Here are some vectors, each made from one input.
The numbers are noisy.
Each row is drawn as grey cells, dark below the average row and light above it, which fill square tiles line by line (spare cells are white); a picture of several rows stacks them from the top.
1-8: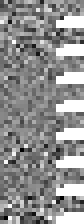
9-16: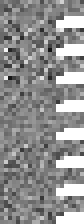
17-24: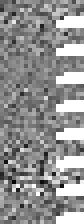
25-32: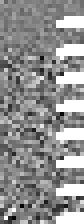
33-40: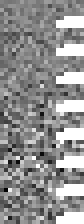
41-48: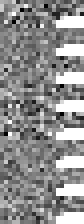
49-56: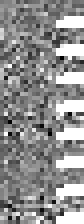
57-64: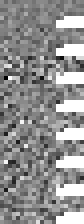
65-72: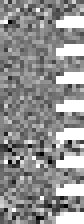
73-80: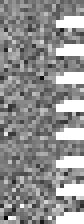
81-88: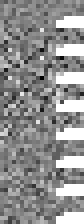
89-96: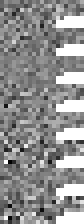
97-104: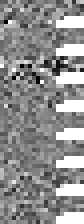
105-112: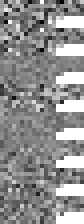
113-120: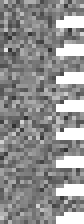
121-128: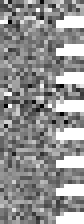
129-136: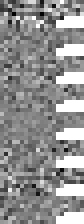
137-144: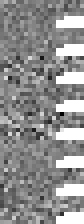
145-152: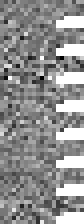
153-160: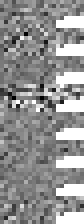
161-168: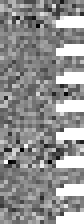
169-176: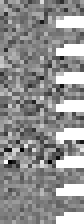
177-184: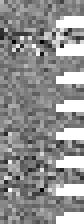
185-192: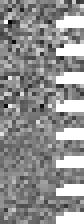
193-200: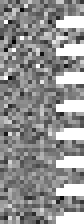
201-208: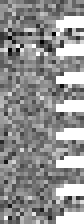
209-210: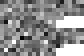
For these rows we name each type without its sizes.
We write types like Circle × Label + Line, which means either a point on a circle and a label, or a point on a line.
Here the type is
Line × List(Label + Line).
